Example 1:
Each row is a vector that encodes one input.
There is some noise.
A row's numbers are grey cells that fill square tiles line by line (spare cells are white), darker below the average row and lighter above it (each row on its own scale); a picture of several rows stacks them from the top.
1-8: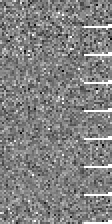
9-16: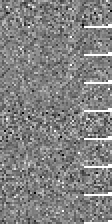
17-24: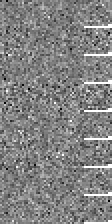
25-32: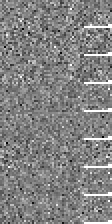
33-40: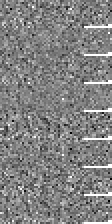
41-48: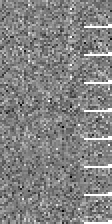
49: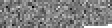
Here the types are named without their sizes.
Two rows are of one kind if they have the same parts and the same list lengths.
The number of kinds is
2.
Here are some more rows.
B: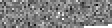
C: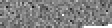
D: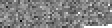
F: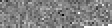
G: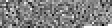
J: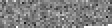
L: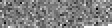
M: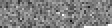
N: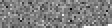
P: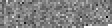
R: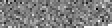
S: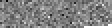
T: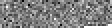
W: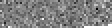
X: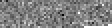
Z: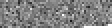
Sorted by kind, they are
B, C, D, F, G, J, L, M, N, P, R, S, W, X, Z
T

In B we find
a point on each of two lines and a true/false value.
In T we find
a fixed value.
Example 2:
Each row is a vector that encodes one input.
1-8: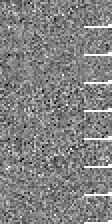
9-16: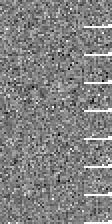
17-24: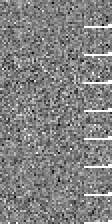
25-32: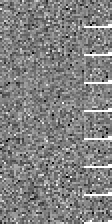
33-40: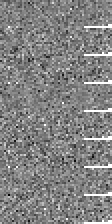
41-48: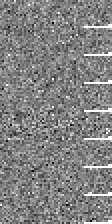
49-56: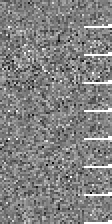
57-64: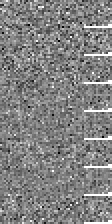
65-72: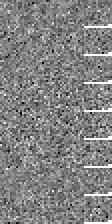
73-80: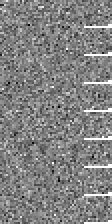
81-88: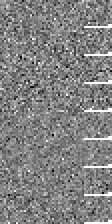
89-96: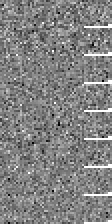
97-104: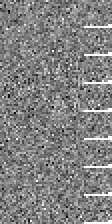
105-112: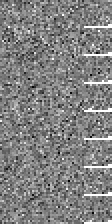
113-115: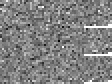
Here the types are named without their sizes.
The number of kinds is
2.
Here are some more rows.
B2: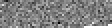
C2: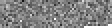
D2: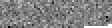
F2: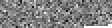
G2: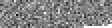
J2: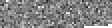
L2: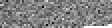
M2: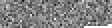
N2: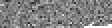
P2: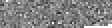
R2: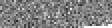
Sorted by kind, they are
B2, D2, F2, G2, J2, L2, N2, P2, R2
C2, M2

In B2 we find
a point on each of two lines and a true/false value.
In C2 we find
a fixed value.
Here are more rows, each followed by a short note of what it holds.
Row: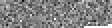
a fixed value
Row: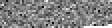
a point on each of two lines and a true/false value
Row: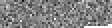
a fixed value
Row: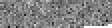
a point on each of two lines and a true/false value
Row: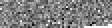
a point on each of two lines and a true/false value
